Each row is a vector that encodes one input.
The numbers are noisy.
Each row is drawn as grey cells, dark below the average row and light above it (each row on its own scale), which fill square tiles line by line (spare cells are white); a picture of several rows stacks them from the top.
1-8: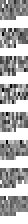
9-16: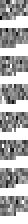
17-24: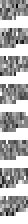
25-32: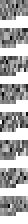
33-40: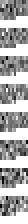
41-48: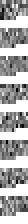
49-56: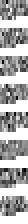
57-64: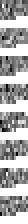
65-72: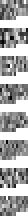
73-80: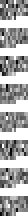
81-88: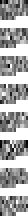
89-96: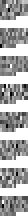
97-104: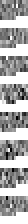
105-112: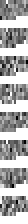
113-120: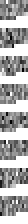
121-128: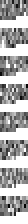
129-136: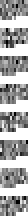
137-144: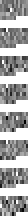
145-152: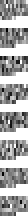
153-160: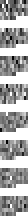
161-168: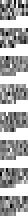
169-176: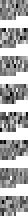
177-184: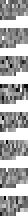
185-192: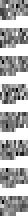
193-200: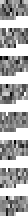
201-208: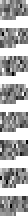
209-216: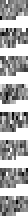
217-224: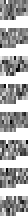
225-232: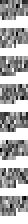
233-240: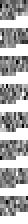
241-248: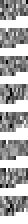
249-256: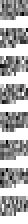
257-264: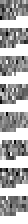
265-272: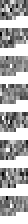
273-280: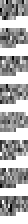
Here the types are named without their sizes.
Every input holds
a node of each of two trees and a true/false value.
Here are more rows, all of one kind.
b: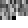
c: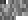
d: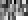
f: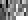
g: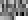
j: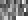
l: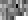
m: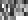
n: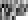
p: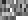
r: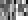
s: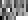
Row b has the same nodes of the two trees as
d, j and r.
